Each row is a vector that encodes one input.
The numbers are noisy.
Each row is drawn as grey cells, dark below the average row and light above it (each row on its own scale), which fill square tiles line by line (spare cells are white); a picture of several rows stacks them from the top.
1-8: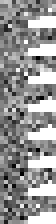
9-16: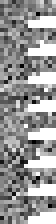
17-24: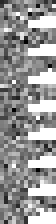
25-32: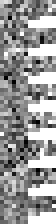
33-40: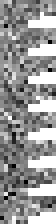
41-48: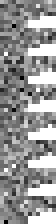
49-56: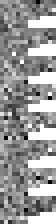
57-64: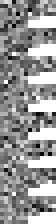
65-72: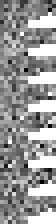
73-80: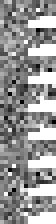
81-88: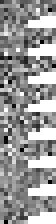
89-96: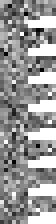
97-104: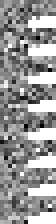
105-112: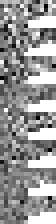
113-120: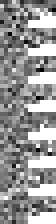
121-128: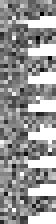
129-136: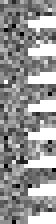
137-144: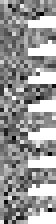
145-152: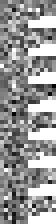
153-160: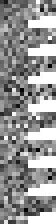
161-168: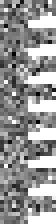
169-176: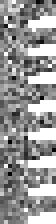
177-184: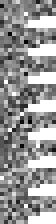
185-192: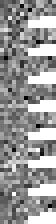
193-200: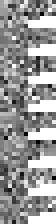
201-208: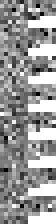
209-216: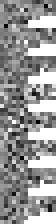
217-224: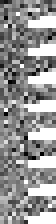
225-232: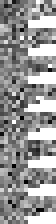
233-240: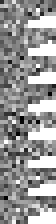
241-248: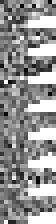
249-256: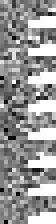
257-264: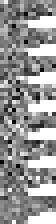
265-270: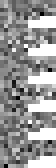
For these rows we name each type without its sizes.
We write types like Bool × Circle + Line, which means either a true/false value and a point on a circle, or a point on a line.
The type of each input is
Label × Label × (Label + Line).
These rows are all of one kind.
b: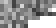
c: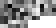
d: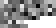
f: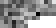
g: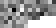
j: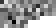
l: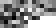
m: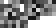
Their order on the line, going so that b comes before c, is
m, f, b, j, g, d, c, l.
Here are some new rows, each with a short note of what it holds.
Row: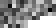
two labels and a point on a line
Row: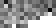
three labels
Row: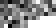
two labels and a point on a line
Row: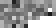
two labels and a point on a line
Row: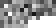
three labels
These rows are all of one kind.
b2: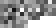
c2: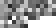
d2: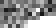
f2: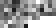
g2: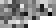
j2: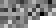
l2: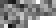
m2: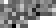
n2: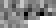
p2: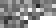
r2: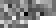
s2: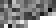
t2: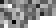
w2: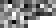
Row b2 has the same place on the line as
c2, l2, p2 and t2.
